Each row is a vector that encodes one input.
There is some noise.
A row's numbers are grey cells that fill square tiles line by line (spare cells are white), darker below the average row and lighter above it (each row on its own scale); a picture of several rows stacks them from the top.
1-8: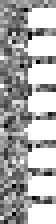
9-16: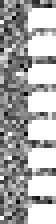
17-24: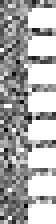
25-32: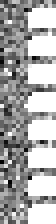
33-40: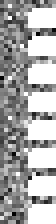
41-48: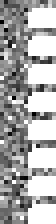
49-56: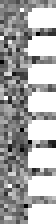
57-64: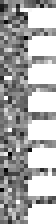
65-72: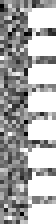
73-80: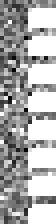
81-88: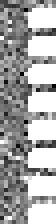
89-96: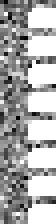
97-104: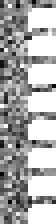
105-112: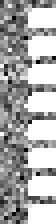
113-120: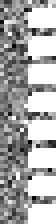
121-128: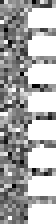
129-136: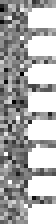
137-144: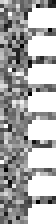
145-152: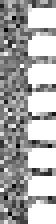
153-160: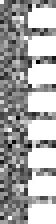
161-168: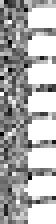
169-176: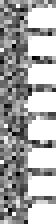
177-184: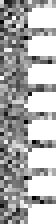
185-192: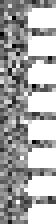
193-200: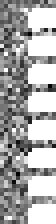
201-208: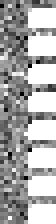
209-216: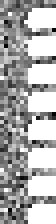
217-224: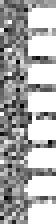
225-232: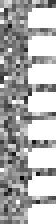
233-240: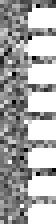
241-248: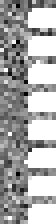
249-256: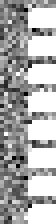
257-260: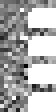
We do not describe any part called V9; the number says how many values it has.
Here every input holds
either a point on an 8-point line and a point on a 10-point line, or a true/false value and a value of V9, or a list of up to two points on a 5-point line.
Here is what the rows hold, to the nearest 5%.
About 35% of them hold a point on an 8-point line and a point on a 10-point line. About 30% of them hold a true/false value and a value of V9. The rest are lists of up to two points on a 5-point line: about 5% of all rows are empty, 10% hold one and 25% two.
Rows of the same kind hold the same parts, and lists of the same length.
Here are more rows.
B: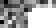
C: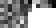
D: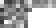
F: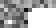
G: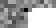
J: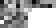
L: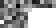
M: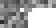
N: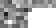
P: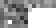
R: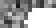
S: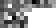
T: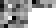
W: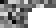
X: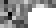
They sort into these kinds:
B, D, F, G, N, P
C, R
J, L, S, T
M
W, X

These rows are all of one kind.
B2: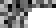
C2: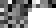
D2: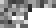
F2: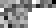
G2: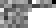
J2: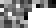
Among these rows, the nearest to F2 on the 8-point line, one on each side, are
C2 and G2.
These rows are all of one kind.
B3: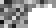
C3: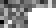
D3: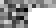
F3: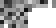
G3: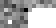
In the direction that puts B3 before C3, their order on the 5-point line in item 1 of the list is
D3, B3, G3, F3, C3.
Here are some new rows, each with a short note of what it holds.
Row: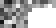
a list of two items
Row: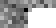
a list of two items
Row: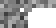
the empty list
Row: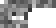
a point on an 8-point line and a point on a 10-point line
